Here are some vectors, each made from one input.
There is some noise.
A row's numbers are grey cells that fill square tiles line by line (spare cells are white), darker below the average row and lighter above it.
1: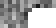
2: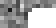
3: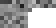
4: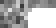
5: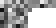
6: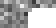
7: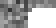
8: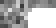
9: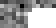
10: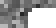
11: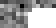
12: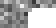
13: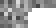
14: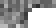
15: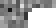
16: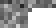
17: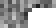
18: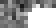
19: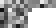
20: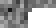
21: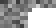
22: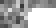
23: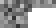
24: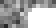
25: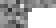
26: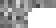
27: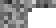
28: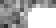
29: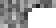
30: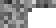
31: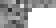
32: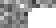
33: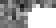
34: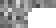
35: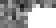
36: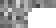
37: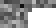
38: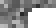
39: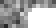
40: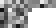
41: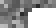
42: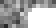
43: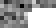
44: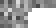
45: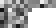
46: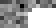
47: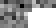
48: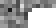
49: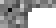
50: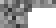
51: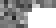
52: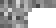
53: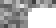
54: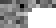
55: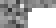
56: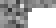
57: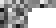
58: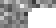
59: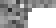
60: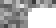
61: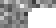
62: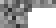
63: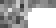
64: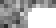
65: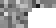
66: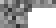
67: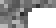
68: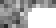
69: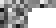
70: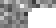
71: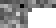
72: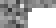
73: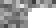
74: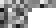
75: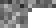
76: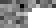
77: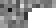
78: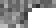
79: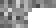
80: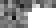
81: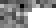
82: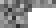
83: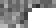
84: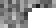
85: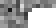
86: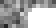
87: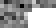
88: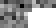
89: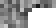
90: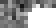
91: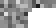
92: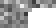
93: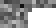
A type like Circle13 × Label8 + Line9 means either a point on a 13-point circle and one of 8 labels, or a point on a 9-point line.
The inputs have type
List2(Circle6).
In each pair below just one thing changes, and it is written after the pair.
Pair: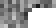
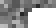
the place on the 6-point circle in item 2 of the list
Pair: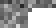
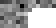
the place on the 6-point circle in item 1 of the list
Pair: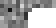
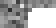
the place on the 6-point circle in item 1 of the list
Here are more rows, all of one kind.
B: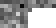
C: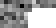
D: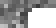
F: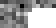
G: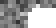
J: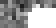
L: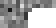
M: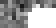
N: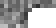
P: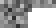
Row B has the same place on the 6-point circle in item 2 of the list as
D, F, J and M.
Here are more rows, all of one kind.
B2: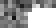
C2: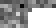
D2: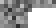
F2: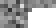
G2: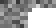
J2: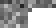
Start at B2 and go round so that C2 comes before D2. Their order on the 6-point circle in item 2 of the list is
B2, C2, J2, G2, F2, D2.
